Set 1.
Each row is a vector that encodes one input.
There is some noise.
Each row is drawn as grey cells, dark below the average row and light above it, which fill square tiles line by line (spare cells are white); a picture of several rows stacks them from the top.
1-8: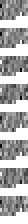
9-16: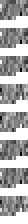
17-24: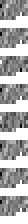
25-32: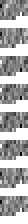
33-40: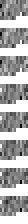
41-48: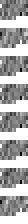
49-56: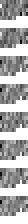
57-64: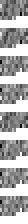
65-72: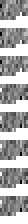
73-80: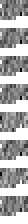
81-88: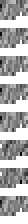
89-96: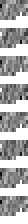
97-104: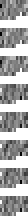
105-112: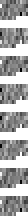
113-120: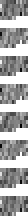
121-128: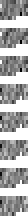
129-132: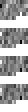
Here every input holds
a point on each of two 8-point lines and a true/false value.
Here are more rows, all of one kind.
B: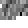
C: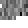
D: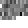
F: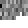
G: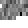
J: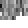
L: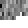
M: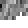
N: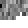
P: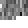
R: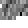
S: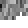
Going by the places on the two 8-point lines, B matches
J and R.
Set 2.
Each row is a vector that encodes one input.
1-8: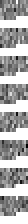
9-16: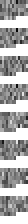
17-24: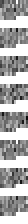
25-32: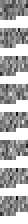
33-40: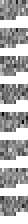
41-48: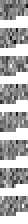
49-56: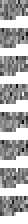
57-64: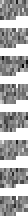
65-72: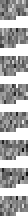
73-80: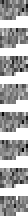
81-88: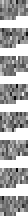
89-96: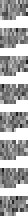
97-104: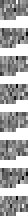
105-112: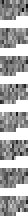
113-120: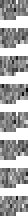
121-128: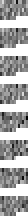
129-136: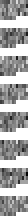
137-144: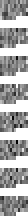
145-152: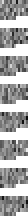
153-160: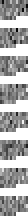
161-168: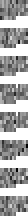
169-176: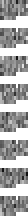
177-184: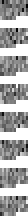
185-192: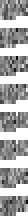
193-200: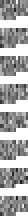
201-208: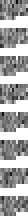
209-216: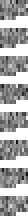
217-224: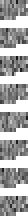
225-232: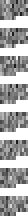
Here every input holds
either a point on an 11-point circle, or a point on a 9-point line.
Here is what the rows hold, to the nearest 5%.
About 55% of them hold a point on an 11-point circle. The rest hold a point on a 9-point line.
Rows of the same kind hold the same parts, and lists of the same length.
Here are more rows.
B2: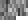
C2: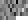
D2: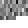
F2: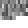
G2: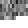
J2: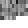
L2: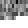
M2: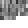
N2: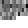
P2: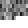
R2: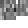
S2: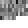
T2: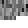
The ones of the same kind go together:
B2, F2, N2, R2, T2
C2, D2, G2, J2, L2, M2, P2, S2

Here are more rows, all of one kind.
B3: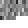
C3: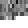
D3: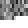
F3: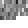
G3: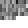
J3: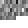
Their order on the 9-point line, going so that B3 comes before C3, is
J3, B3, F3, G3, C3, D3.
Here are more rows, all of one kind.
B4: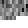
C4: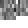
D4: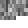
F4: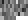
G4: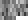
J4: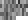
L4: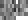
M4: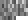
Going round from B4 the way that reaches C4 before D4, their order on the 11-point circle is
B4, F4, C4, L4, M4, D4, G4, J4.
